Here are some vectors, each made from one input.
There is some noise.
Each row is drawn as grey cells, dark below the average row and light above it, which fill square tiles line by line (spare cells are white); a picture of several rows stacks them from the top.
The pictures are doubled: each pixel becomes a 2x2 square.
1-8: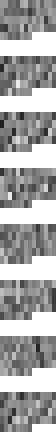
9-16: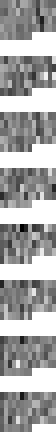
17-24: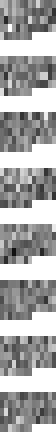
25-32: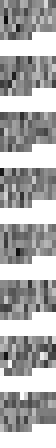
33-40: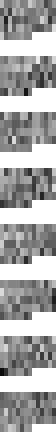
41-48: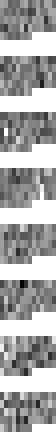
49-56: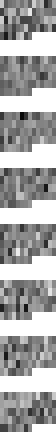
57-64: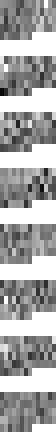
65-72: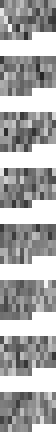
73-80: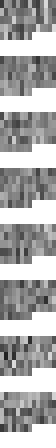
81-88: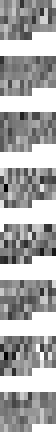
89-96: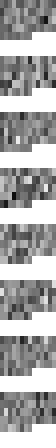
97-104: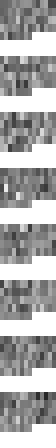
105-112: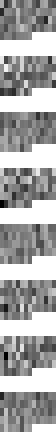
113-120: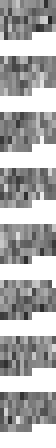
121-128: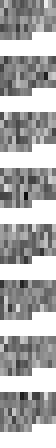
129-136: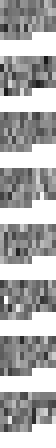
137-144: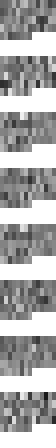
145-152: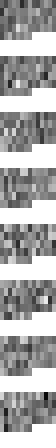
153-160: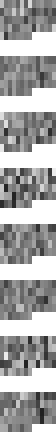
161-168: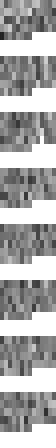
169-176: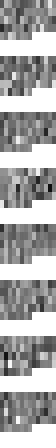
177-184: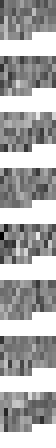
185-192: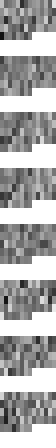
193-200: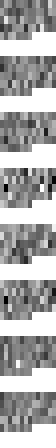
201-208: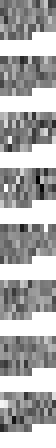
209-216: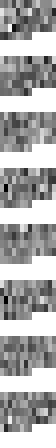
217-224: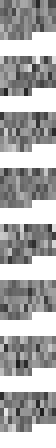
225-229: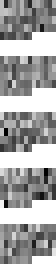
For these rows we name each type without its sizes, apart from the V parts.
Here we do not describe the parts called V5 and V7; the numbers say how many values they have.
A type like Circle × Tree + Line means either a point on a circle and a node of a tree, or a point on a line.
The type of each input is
Bool × Bool × Bool × Bool × Bool + Line × (Line + V7) × V5.
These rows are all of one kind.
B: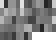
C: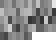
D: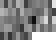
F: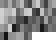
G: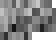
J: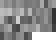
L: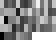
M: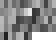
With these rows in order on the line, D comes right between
G and L.
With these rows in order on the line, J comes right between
C and F.
